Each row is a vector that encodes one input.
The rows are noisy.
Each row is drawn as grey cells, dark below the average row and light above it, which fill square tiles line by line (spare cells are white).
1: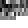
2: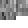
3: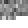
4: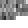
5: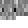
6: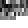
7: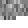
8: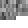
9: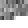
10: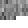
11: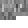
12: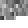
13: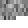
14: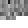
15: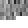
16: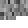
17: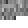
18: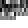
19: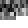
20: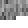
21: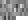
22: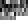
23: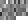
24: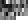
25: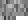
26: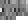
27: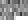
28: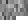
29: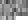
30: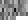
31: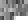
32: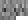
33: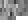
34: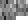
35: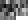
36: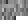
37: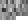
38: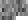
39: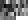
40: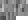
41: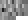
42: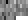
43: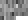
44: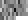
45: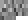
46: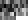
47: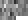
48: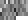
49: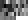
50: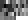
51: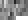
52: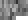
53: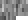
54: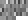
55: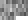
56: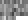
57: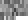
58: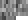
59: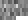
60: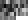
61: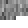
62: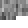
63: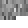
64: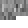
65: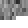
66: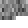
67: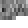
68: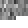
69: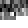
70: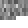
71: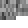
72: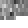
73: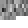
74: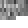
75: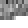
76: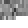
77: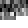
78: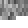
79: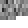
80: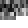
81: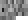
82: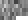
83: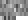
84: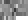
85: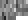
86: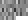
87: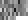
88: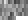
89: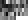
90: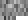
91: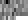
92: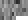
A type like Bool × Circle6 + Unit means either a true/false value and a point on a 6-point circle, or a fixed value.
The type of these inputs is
(Bool × Bool × Bool + Unit) × Line3 × Line6 + Line7.
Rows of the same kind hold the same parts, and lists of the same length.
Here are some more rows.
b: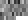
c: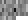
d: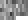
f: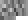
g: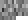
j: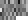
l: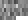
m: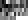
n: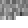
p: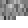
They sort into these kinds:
b, c, d, f, g, j, l, n
m
p

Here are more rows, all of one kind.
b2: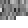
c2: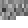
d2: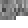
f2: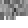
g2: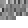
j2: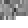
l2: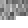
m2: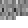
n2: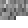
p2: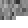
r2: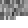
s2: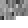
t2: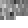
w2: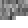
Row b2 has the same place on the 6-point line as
d2, p2, r2 and s2.
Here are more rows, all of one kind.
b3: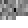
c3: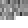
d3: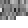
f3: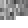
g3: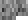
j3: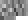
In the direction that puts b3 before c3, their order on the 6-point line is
g3, d3, j3, b3, f3, c3.
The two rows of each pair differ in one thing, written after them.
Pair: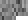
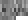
the place on the 3-point line
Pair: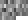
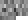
the place on the 6-point line
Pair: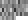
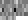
the place on the 3-point line
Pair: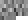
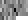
one of the three true/false values
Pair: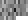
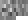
one of the three true/false values
